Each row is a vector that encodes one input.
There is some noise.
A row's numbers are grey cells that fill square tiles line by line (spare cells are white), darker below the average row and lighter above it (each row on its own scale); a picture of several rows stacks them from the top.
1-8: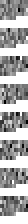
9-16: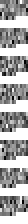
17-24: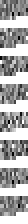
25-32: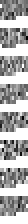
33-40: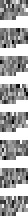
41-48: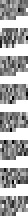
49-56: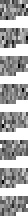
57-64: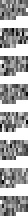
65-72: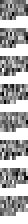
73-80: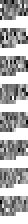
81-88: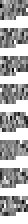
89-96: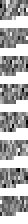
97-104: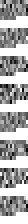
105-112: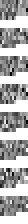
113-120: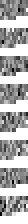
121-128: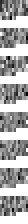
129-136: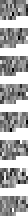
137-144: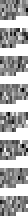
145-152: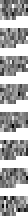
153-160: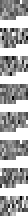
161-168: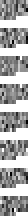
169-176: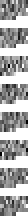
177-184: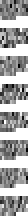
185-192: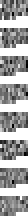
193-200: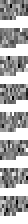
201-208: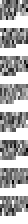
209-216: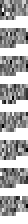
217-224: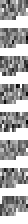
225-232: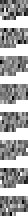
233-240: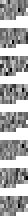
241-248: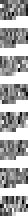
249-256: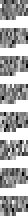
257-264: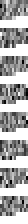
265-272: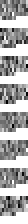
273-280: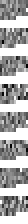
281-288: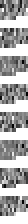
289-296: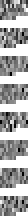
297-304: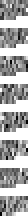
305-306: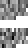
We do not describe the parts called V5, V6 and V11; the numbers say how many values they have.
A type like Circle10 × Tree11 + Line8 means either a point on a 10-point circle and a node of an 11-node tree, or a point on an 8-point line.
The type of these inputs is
(Bool × Circle10 + Unit) × V6 × V11 + Circle9 × Line7 + V5.
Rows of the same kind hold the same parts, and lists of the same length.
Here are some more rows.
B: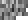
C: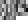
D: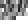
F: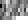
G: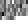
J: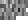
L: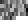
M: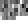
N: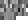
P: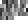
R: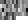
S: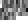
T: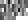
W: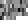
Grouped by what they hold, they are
B, D, J, N, T, W
C, R
F, G
L, M, P, S

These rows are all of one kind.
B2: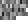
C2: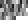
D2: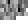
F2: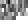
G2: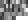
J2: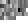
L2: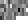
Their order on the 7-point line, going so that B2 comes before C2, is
B2, J2, L2, D2, F2, C2, G2.
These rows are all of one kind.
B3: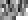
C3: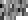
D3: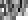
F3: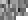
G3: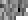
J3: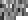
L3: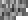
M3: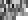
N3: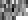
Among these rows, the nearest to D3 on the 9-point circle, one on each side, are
C3 and G3.
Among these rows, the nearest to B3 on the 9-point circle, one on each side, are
F3 and G3.
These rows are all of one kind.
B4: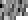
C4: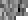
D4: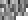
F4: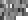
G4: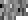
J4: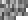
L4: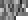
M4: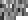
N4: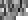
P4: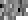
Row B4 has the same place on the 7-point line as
F4, J4 and M4.
